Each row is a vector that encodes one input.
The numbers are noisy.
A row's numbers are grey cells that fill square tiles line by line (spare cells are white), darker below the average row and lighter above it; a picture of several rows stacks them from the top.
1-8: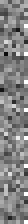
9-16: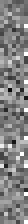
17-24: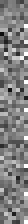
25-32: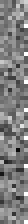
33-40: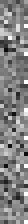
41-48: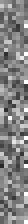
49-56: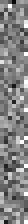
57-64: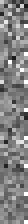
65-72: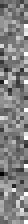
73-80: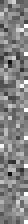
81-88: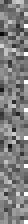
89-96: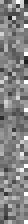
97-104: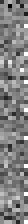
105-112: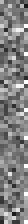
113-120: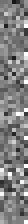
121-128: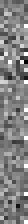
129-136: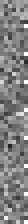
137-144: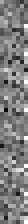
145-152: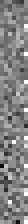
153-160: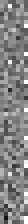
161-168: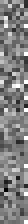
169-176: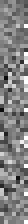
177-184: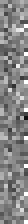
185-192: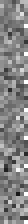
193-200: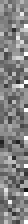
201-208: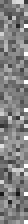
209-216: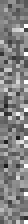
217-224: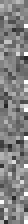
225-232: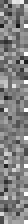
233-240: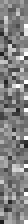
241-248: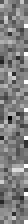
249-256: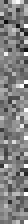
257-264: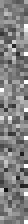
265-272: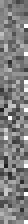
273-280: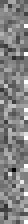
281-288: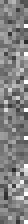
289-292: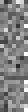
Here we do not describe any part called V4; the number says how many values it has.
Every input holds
a point on an 11-point line, together with either one of 5 labels and a true/false value, or a value of V4.
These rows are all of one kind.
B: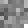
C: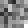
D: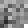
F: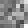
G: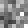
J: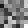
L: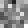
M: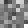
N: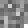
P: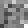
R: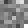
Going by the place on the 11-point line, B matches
F, L, M and R.
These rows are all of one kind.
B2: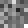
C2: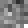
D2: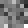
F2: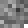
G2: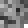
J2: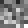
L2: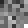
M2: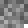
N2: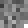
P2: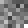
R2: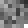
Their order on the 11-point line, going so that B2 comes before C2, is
G2, F2, B2, R2, D2, P2, C2, M2, J2, N2, L2.
